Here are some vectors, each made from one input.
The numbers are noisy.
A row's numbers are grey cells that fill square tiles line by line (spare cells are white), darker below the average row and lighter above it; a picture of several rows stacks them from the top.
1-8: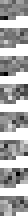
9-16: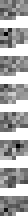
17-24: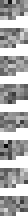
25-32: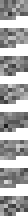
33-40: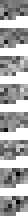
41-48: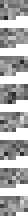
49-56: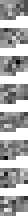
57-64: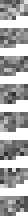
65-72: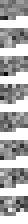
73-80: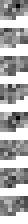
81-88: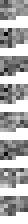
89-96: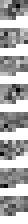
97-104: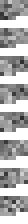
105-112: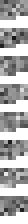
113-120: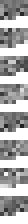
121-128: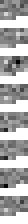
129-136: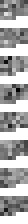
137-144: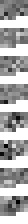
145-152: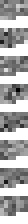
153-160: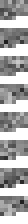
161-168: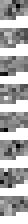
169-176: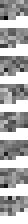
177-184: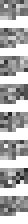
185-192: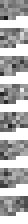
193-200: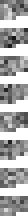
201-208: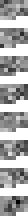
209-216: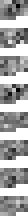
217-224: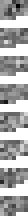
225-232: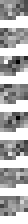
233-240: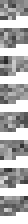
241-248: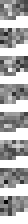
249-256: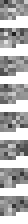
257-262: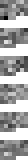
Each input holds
one of 12 labels.
